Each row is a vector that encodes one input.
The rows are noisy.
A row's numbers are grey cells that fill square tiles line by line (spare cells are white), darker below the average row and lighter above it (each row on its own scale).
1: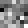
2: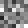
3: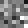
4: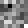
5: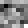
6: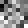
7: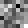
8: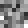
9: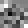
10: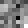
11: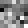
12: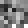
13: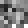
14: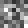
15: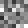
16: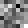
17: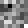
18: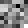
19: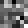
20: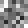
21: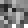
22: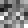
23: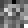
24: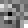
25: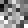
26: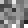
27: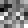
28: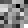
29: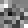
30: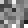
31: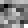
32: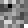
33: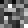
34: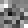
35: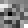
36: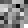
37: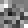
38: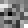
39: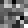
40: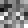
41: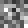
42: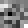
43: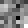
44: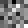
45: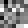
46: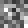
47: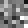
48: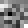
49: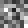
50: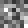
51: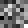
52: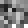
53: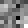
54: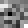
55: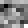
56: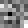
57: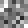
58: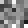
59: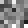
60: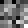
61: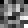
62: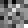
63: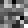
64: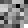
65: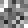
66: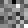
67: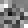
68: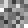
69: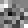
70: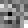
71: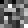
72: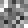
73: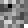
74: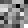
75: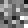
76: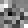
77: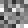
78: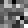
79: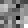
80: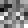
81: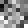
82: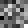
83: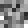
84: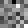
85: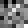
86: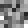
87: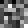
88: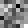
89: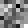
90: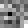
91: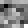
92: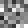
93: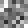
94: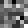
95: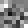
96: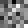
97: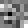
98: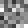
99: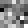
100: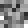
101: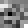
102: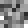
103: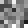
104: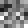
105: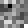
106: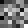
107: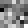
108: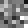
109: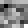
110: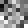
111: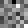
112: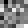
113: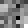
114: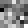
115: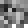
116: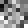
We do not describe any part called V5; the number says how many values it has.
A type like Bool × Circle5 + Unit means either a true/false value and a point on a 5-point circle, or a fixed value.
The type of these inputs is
Bool × (Line8 + V5) + Label8.
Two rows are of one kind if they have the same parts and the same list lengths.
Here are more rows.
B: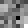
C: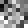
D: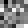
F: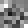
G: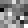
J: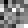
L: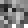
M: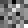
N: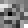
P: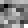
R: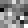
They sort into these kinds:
B
C, G, L, P, R
D, F, J, M, N

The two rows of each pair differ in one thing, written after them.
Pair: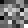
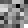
the true/false value
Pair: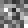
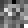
the true/false value
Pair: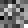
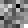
the true/false value
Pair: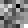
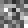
the value of V5
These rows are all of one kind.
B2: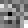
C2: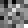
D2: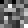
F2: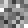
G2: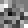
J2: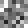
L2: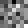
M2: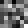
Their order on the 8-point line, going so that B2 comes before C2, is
B2, D2, M2, G2, J2, F2, L2, C2.
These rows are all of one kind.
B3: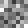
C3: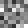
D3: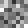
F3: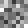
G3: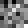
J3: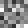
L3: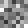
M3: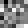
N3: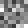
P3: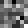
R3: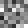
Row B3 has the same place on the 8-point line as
D3, F3 and L3.
